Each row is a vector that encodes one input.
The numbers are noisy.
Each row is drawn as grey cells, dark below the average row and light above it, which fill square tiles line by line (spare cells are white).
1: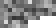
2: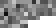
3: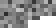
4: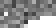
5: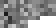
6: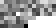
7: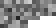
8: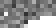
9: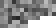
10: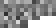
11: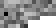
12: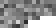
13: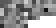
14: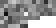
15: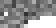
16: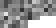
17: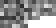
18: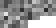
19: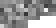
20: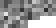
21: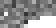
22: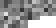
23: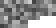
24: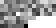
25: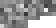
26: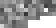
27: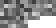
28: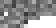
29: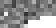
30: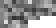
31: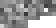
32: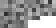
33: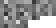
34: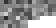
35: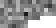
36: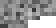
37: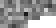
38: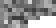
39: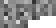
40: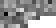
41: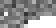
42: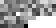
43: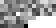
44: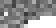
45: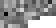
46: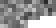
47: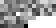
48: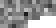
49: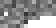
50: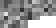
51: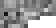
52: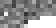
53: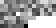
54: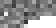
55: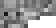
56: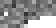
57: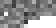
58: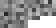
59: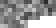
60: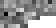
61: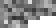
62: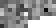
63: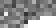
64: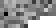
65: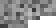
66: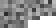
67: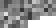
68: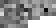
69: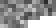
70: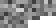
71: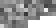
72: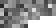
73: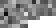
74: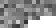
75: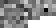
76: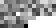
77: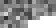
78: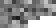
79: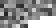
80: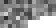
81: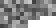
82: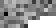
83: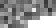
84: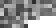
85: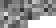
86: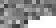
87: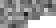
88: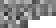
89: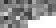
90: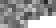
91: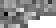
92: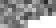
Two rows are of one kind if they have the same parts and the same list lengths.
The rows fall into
3 kinds.
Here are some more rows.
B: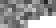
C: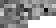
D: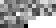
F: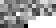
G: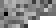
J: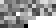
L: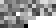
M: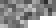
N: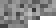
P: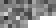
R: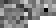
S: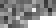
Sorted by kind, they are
B, M, P, S
C, G, N, R
D, F, J, L

